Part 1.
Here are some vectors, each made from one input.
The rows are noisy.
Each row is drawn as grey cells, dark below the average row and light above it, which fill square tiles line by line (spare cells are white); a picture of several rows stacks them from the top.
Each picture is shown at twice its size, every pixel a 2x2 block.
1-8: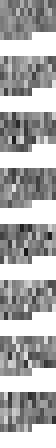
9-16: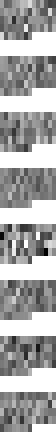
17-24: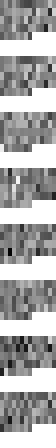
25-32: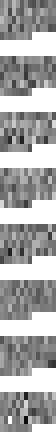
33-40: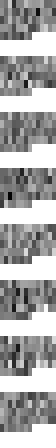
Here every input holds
a point on a 7-point line.
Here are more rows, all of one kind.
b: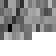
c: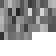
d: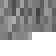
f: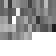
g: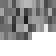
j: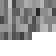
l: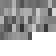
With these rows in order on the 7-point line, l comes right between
b and c.
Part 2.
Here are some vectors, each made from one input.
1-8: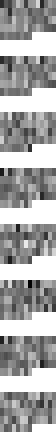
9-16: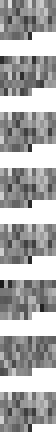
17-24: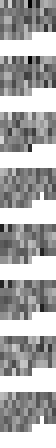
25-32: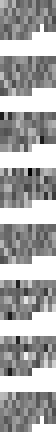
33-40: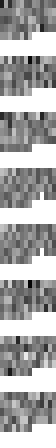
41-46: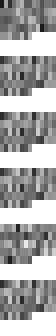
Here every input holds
one of 9 labels.
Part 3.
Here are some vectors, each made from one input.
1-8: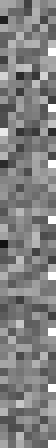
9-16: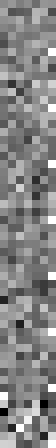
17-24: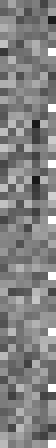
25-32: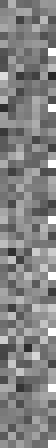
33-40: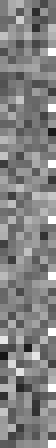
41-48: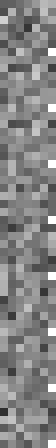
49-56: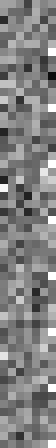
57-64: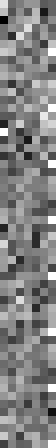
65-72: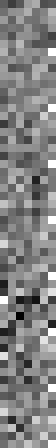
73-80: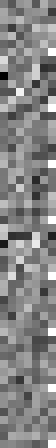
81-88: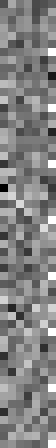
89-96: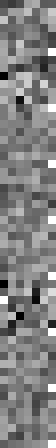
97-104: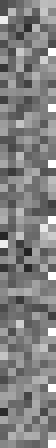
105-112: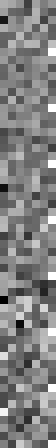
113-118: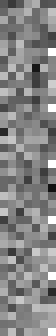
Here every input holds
a node of a 12-node tree.
